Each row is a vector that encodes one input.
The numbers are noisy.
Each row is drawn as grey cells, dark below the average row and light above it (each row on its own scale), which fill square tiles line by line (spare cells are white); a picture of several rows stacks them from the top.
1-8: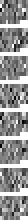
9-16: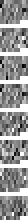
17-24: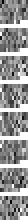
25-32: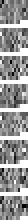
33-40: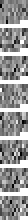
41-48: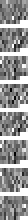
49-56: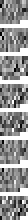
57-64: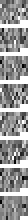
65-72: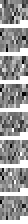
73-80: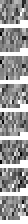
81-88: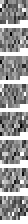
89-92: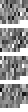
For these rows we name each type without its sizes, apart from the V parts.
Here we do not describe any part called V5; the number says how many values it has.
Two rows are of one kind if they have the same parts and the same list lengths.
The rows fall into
2 kinds.
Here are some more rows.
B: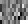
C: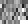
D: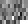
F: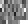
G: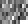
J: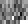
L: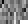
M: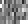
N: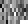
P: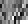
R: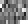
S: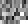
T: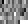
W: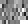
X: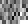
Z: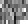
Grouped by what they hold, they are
B, D, F, G, J, M, P, R, Z
C, L, N, S, T, W, X

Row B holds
a true/false value and a value of V5.
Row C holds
a point on a circle and a true/false value.
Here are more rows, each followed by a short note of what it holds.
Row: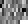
a point on a circle and a true/false value
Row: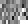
a point on a circle and a true/false value
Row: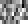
a point on a circle and a true/false value
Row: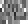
a true/false value and a value of V5
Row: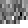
a true/false value and a value of V5
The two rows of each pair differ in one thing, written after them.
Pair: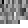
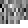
the place on the circle
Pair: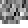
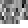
the place on the circle
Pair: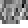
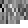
the true/false value
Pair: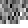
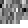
the true/false value
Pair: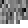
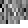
the place on the circle
